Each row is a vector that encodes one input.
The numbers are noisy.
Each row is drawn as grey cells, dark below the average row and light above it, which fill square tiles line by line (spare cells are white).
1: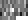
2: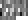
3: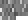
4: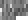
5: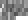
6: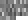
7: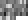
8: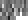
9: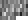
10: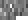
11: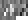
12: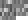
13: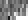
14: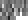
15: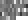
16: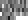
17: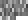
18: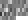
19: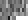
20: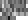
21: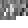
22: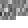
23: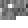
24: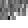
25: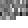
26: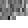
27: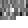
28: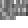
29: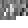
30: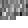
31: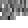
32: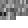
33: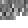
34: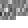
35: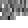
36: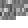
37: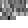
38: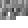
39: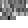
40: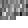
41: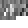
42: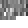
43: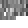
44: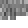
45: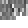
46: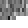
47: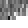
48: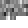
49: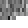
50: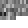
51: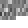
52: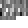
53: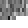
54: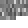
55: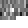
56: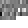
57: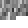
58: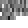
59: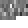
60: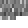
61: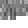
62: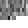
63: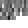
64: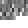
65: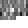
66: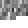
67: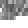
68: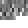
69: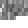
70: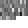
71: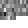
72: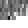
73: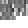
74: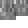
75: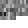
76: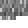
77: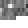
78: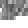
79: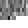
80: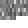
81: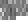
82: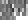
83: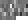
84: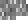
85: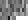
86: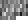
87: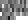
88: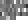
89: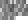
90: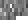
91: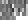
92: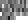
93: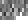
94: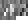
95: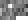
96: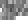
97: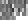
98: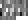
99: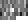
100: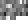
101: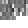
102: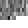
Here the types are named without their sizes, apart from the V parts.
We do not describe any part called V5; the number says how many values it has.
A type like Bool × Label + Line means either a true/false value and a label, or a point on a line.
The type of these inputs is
Line + (Tree + Unit) × V5.
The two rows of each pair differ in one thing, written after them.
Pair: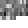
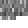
the node of the tree
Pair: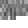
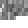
the value of V5
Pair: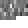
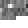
the node of the tree
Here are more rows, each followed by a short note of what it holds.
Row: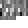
a value of V5
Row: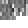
a point on a line
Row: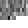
a point on a line
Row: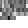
a point on a line
